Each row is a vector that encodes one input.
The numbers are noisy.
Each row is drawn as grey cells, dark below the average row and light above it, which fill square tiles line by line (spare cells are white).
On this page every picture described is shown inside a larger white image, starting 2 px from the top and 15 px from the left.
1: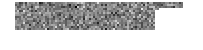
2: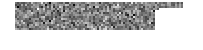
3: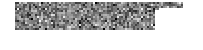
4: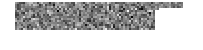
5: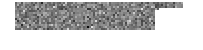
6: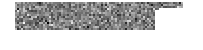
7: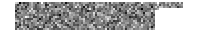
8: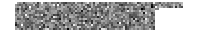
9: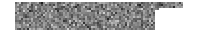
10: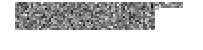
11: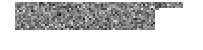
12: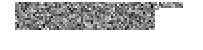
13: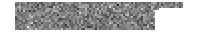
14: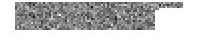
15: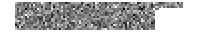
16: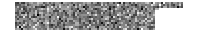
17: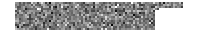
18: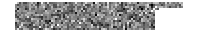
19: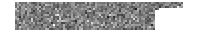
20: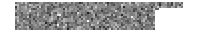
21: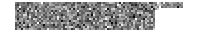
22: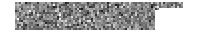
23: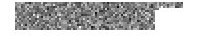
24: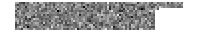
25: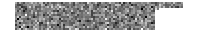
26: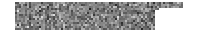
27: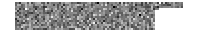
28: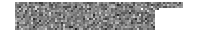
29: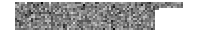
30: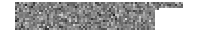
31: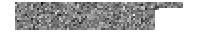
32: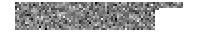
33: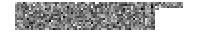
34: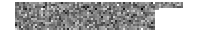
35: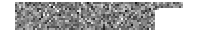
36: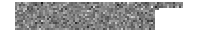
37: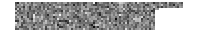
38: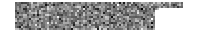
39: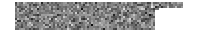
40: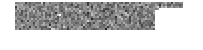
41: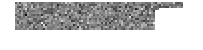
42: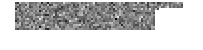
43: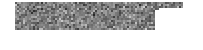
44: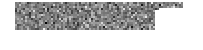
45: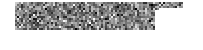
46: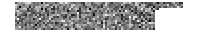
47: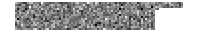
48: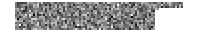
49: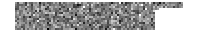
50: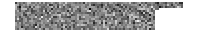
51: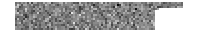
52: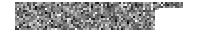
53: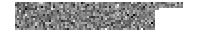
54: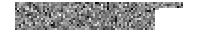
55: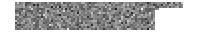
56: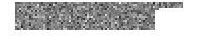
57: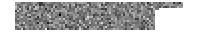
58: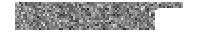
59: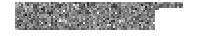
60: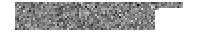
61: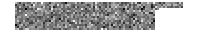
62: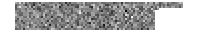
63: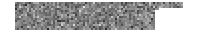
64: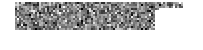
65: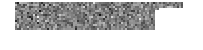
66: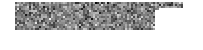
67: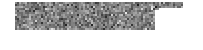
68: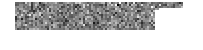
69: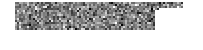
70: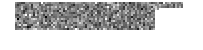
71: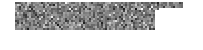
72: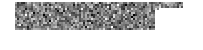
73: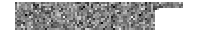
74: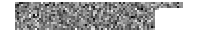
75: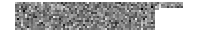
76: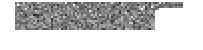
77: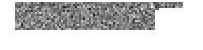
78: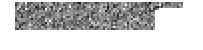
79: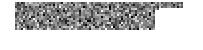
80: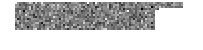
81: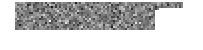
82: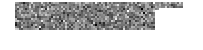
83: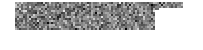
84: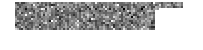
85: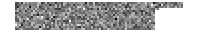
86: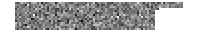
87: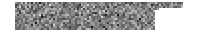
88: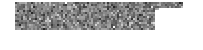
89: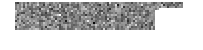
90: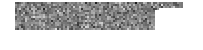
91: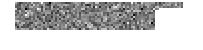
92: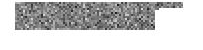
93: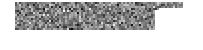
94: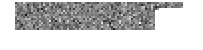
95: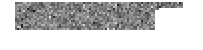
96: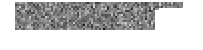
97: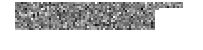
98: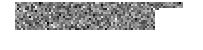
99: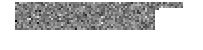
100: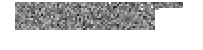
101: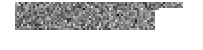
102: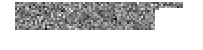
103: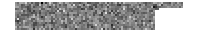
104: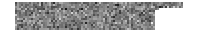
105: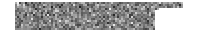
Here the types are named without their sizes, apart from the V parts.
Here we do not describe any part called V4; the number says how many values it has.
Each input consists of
a point on a line, together with either a label, or three true/false values and a value of V4.
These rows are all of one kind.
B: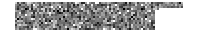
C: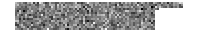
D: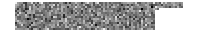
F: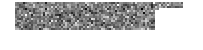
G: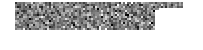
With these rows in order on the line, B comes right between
C and F.
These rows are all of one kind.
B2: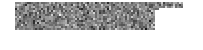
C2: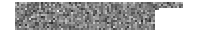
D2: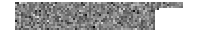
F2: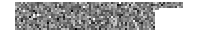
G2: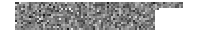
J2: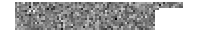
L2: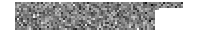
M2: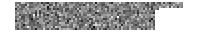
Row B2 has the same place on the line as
D2 and F2.
